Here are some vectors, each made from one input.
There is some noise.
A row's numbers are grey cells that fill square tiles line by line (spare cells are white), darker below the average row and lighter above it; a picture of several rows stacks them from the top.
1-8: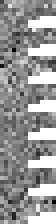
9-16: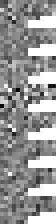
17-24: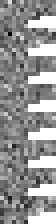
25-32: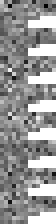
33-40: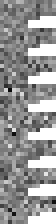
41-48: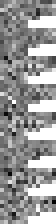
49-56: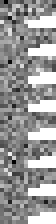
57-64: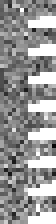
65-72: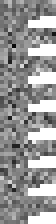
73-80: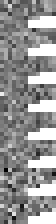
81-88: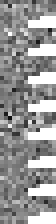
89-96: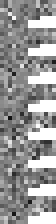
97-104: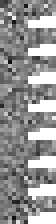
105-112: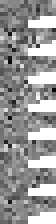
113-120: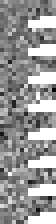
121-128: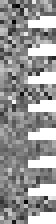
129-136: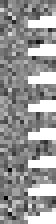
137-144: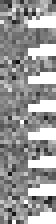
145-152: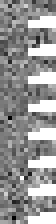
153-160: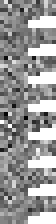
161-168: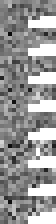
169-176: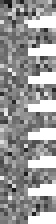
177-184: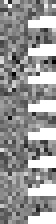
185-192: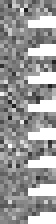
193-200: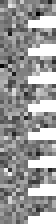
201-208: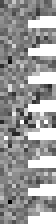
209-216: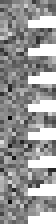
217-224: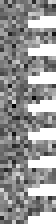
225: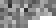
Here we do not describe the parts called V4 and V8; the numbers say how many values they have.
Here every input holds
a point on a 7-point line, together with either a point on a 5-point line and a value of V8, or a true/false value and a value of V4.
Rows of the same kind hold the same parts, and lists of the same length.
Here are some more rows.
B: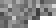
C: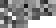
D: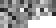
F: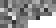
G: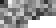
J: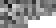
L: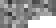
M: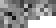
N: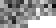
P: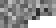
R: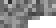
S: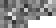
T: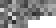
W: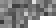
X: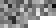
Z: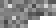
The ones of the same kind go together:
B, C, F, G, P, R, S, T, W, Z
D, J, L, M, N, X

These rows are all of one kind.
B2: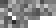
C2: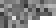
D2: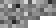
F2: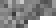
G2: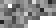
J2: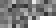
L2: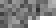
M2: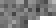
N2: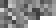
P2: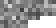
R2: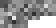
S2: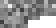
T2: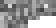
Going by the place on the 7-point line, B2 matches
N2 and R2.
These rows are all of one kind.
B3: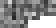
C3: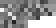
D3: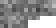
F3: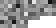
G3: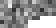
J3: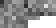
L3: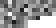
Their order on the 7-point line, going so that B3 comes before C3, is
F3, G3, B3, D3, J3, C3, L3.
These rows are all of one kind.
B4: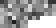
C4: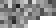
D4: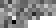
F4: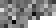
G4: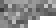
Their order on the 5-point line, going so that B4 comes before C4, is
F4, D4, B4, G4, C4.
